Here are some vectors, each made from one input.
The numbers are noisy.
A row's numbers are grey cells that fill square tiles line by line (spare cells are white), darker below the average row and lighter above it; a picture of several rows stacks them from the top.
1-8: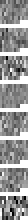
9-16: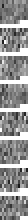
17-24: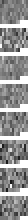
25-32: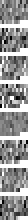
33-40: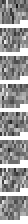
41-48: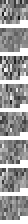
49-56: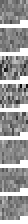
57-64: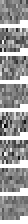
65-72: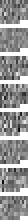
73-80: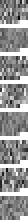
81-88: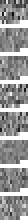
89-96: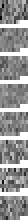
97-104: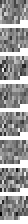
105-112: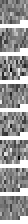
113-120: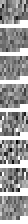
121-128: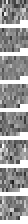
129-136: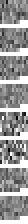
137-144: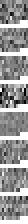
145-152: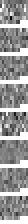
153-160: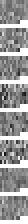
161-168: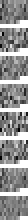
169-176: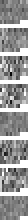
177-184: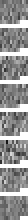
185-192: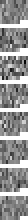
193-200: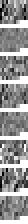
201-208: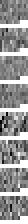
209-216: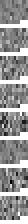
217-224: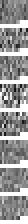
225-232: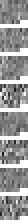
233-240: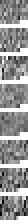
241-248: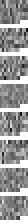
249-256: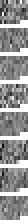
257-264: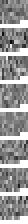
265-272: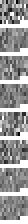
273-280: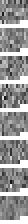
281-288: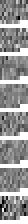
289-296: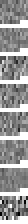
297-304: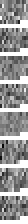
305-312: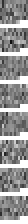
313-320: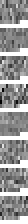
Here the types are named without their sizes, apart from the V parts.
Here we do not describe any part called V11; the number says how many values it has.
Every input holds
either a point on a circle and a value of V11, or a list of points on a line.
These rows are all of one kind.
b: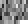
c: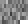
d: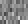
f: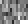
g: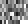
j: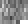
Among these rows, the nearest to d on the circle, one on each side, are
b and c.
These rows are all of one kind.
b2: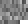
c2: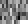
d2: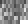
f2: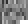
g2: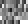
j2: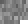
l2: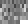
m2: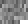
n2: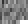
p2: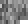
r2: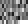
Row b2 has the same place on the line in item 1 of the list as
l2 and r2.
